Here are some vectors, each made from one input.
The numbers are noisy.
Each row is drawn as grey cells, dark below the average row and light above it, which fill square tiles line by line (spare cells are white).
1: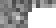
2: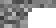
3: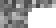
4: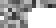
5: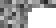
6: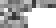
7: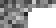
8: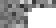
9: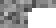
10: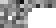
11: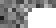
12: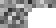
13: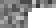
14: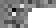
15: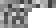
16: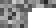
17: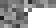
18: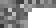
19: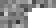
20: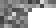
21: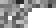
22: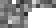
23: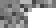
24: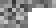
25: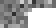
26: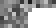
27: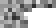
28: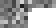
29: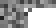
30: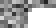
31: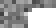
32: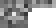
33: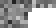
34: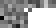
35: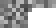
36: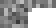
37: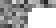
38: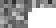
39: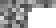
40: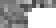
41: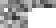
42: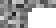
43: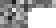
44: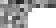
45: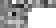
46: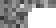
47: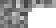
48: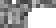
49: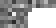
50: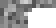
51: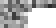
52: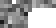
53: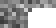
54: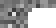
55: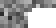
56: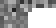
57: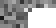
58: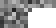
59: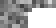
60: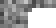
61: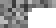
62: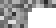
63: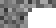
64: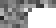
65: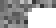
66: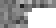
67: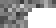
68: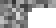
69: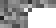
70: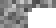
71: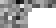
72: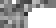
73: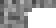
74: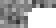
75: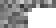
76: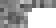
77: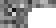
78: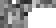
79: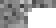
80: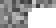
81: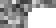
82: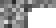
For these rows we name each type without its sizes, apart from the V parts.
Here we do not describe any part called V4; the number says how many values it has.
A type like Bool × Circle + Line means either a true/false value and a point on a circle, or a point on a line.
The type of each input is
(Label + Line) × V4.
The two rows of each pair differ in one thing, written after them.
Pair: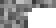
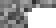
the place on the line
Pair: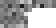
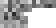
the value of V4
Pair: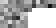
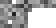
the value of V4
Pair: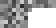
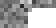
the value of V4
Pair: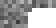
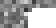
the place on the line
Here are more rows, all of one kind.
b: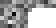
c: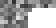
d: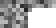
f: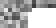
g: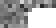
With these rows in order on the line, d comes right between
c and f.
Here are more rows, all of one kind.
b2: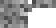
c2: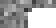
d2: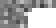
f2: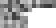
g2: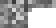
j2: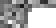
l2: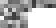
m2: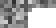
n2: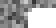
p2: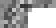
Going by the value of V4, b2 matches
c2, d2 and n2.
